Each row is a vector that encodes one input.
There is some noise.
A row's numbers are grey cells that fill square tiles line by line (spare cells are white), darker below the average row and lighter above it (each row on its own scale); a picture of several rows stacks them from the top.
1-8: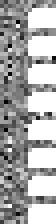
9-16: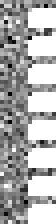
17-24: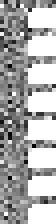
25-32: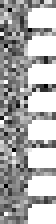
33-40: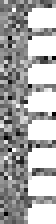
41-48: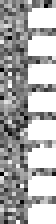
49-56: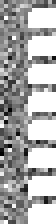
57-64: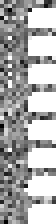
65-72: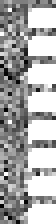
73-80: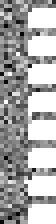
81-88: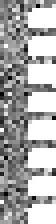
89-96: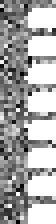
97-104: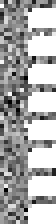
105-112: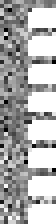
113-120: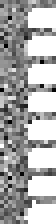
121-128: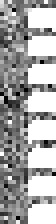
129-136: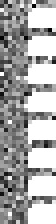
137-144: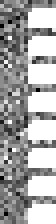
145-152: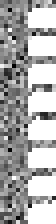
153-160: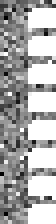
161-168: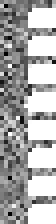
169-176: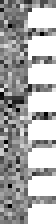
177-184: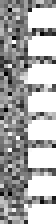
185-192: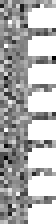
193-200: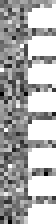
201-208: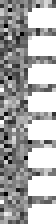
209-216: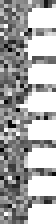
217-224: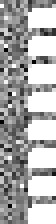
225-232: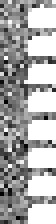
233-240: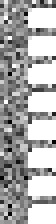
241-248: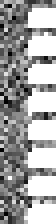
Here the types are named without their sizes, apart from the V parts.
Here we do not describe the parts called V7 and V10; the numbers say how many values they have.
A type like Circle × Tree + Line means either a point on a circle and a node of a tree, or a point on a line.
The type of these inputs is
Bool × Bool × Bool × Bool + Label + (Line + V10) × V7.
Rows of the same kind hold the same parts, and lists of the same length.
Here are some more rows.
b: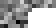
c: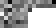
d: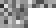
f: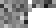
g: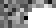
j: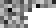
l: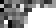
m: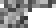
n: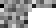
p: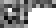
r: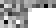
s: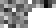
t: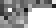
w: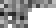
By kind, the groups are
b, c, d, f, j, n, r, s
g, p, w
l, t
m

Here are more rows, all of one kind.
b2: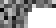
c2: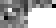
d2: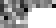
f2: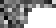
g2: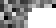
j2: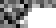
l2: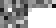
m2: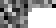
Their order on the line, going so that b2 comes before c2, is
g2, b2, m2, l2, d2, j2, c2, f2.
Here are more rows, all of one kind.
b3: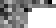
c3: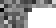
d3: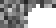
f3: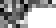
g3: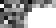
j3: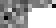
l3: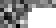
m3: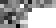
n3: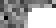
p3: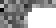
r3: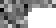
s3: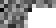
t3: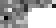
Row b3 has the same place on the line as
d3, f3, p3 and t3.
